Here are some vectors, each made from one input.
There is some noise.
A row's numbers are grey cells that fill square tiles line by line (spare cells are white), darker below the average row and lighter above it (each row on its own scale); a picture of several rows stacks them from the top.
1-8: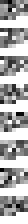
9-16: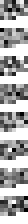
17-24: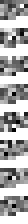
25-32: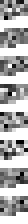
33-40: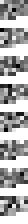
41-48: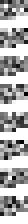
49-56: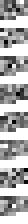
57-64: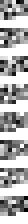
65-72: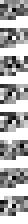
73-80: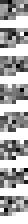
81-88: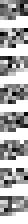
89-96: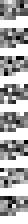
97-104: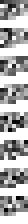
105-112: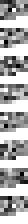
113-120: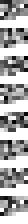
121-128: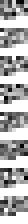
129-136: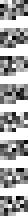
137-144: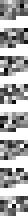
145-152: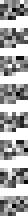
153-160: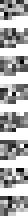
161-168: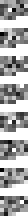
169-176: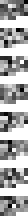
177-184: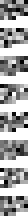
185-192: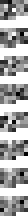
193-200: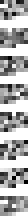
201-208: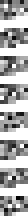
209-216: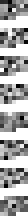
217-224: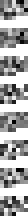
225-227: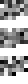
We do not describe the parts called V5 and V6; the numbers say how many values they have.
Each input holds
either a point on an 8-point line and a true/false value, or a value of V5 and a value of V6.
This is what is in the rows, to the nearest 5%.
About 55% of them hold a point on an 8-point line and a true/false value. The rest hold a value of V5 and a value of V6.
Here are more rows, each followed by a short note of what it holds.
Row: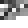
a value of V5 and a value of V6
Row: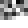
a value of V5 and a value of V6
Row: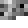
a point on an 8-point line and a true/false value
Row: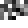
a point on an 8-point line and a true/false value
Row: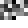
a point on an 8-point line and a true/false value
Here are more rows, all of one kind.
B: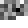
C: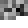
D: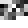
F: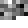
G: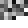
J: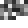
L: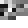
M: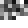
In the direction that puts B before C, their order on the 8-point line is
B, L, J, M, D, G, F, C.
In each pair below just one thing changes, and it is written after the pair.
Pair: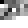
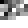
the value of V5
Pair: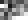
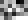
the value of V5
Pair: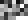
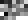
the value of V5
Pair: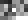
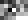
the value of V5
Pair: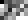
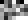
the value of V5
